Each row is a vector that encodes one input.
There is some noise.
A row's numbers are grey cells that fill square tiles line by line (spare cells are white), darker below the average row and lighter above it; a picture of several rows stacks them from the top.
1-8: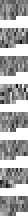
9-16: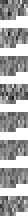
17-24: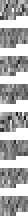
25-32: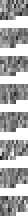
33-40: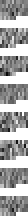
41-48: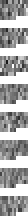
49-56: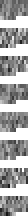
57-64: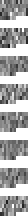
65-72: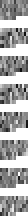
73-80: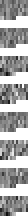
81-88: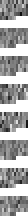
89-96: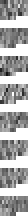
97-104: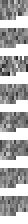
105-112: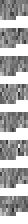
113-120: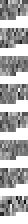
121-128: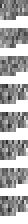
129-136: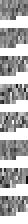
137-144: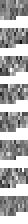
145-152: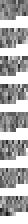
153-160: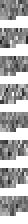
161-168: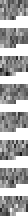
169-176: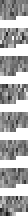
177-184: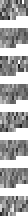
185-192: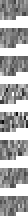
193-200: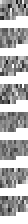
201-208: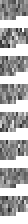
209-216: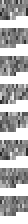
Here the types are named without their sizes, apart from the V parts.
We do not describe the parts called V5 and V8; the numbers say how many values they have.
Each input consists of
either a label and a value of V8, or a point on a line, or a value of V5.
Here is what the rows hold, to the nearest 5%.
About 50% of them hold a label and a value of V8. About 30% of them hold a point on a line. The rest hold a value of V5.
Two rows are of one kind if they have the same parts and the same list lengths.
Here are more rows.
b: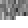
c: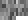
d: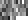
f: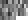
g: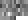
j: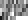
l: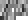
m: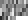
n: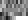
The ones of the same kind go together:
b, c, g
d, j, l, m, n
f

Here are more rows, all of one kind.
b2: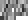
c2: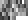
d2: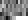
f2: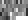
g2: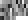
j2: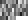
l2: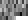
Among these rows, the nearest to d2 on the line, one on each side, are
f2 and l2.
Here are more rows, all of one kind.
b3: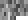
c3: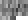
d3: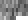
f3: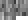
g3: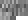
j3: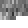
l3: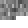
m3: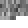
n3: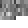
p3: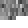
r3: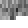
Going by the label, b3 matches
m3 and n3.
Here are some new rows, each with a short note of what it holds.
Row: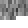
a label and a value of V8
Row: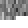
a label and a value of V8
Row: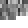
a value of V5
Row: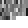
a point on a line
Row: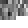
a value of V5
